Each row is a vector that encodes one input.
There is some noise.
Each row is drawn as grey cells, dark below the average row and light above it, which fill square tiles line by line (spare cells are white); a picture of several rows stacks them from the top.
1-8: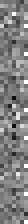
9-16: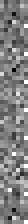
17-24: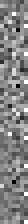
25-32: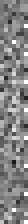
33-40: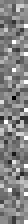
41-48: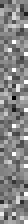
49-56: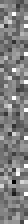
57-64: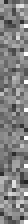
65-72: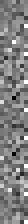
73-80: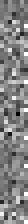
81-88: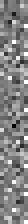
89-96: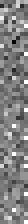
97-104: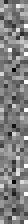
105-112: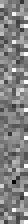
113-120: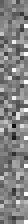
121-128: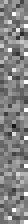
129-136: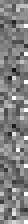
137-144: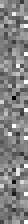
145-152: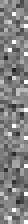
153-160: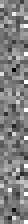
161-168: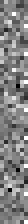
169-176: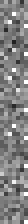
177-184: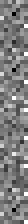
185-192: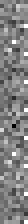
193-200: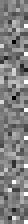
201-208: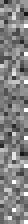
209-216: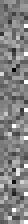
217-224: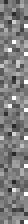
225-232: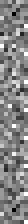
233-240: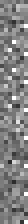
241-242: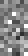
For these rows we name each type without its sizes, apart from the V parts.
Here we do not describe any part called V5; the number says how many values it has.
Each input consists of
a value of V5, together with a list of points on a circle.
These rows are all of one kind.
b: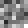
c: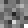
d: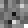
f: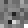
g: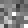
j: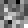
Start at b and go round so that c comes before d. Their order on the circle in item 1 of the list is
b, c, j, g, f, d.
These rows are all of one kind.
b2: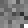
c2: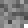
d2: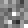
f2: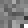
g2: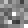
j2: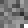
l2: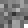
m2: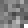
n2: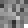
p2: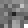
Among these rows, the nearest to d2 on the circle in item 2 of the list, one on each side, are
c2 and j2.
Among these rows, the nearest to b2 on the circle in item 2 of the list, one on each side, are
c2 and n2.
